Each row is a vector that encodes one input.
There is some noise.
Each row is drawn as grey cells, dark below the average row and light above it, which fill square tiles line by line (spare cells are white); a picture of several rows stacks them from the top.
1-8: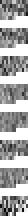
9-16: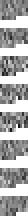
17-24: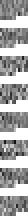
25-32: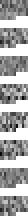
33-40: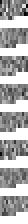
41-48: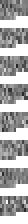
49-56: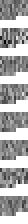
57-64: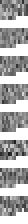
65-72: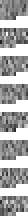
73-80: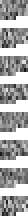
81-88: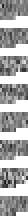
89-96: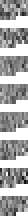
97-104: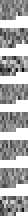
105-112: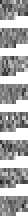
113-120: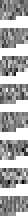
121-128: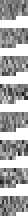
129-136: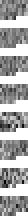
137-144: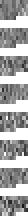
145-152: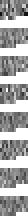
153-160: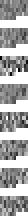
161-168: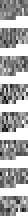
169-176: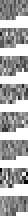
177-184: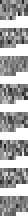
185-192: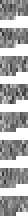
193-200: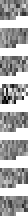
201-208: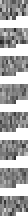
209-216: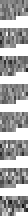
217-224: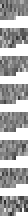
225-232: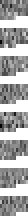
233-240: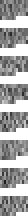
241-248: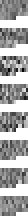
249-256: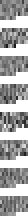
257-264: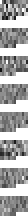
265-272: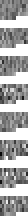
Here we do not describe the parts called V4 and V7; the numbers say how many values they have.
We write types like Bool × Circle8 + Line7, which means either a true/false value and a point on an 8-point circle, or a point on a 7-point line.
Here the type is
Bool × (Line9 + V4 × V7) + Line10.
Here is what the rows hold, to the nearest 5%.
About 20% of them hold a point on a 10-point line. The rest hold a true/false value, together with either a point on a 9-point line, or a value of V4 and a value of V7.
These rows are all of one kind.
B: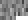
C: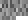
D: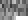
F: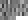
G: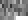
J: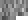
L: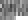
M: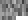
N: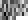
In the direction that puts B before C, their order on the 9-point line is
B, L, F, N, J, G, D, M, C.
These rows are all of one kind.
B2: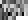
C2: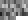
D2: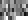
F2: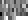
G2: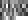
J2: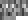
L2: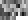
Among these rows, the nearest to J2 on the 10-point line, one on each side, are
B2 and F2.
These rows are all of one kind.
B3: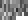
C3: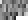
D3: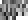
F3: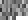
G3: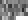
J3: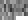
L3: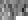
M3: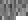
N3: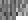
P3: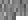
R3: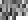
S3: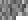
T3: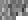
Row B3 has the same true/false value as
C3 and P3.
